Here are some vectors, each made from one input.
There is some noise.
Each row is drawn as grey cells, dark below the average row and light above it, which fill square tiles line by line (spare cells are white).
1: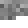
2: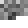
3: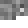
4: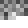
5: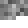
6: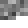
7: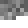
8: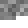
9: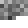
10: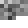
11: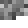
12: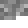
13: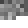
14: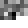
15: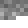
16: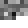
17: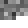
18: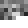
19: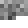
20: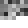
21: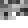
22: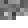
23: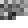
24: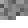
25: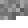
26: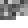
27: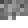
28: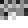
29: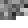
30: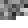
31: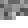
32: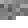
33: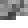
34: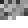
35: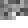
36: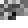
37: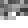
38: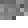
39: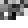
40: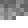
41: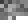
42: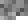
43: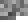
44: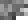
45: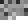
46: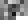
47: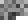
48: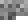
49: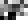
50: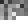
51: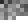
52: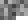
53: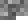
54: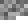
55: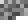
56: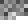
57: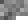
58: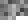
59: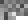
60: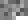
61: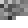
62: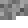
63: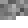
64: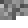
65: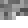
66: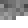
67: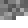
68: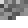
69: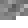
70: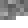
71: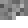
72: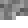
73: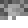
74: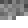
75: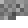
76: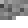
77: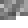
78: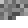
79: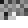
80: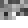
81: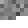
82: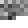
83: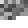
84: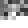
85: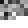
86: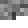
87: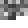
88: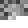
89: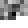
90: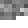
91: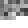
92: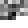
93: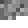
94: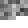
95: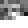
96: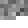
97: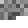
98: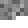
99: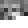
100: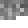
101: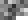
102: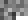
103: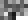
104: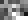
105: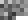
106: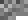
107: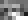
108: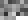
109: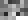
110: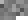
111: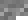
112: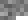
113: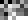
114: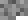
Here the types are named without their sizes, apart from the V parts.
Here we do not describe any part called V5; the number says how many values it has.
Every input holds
a list of items, each a true/false value and a value of V5.
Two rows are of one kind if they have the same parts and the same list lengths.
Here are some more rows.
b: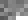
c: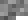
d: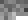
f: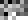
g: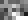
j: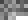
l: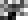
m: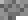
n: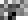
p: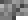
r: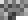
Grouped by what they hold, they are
b, c, d, f, j, l, p
g
m, n, r

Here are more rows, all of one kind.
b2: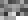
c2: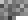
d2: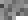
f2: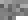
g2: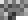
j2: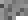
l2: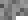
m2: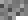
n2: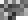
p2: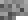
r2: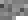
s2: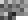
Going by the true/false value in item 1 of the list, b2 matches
g2 and n2.
